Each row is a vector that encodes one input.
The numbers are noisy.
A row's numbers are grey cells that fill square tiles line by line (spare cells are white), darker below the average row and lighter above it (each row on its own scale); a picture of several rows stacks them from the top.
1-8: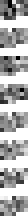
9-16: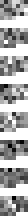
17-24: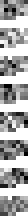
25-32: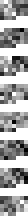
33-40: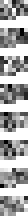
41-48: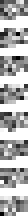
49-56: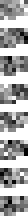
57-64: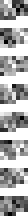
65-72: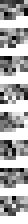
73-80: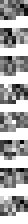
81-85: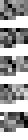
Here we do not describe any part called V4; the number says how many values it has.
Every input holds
one of 5 labels, together with either three true/false values, or a value of V4.
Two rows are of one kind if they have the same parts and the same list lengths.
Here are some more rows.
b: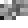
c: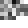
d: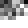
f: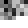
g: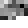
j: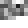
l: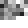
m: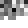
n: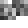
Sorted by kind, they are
b, f, g, j, l, n
c, d, m

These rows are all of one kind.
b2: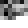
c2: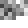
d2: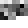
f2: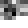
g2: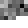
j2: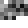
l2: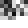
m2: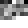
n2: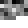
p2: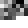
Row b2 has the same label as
c2 and n2.
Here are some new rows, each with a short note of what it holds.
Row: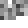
one of 5 labels and three true/false values
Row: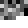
one of 5 labels and a value of V4
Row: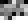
one of 5 labels and three true/false values
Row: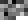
one of 5 labels and three true/false values
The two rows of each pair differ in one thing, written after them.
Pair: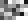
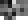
the label
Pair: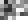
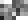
the label
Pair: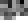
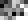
the label
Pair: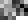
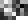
the label
